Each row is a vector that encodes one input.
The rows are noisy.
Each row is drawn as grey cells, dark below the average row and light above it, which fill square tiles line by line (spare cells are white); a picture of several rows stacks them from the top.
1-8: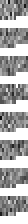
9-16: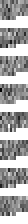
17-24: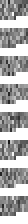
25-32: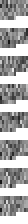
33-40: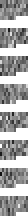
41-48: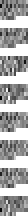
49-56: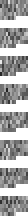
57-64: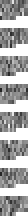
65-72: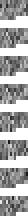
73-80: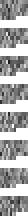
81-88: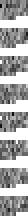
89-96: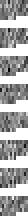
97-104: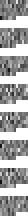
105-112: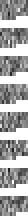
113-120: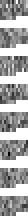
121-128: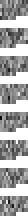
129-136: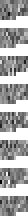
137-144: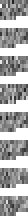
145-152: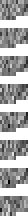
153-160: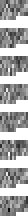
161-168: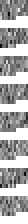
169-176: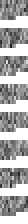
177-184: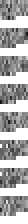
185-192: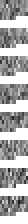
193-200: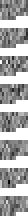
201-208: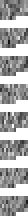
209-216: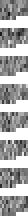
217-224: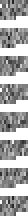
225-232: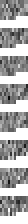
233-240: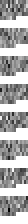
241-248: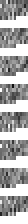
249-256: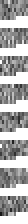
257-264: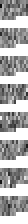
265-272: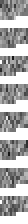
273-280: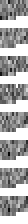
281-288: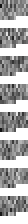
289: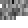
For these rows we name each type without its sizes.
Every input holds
a point on a line, together with either a point on a line, or three true/false values.
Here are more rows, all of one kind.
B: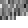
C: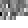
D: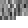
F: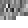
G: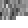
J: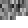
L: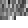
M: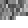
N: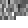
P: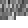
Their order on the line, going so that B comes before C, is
L, P, B, N, D, F, G, M, J, C.
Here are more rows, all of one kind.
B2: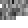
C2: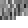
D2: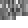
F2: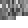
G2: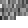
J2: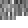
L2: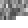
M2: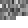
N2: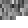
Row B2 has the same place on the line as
G2 and M2.
